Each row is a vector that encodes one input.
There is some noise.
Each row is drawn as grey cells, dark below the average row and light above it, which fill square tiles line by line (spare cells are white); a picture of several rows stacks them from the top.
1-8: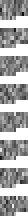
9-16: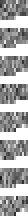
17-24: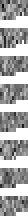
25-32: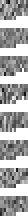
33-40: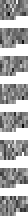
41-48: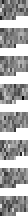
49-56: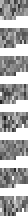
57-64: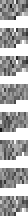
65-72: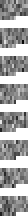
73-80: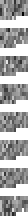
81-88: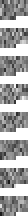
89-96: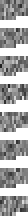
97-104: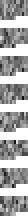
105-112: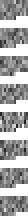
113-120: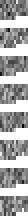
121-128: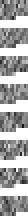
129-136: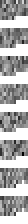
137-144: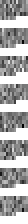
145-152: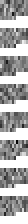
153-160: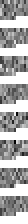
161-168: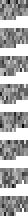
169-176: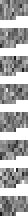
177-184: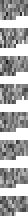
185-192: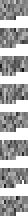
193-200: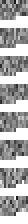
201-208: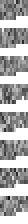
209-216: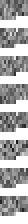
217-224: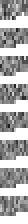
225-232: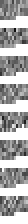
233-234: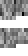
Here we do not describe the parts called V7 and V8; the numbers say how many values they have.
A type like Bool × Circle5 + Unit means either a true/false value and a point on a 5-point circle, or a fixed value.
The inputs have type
Bool × (Line5 + V7) × (Line6 + V8).
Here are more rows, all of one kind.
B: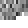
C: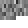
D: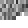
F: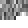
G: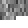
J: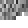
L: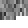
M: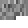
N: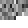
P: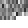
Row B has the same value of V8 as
D, J and P.
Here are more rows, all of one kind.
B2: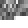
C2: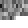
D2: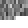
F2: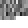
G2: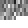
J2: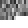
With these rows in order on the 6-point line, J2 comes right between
B2 and F2.
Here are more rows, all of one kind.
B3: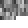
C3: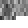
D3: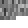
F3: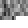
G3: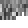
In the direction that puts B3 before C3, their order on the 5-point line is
B3, G3, D3, C3, F3.
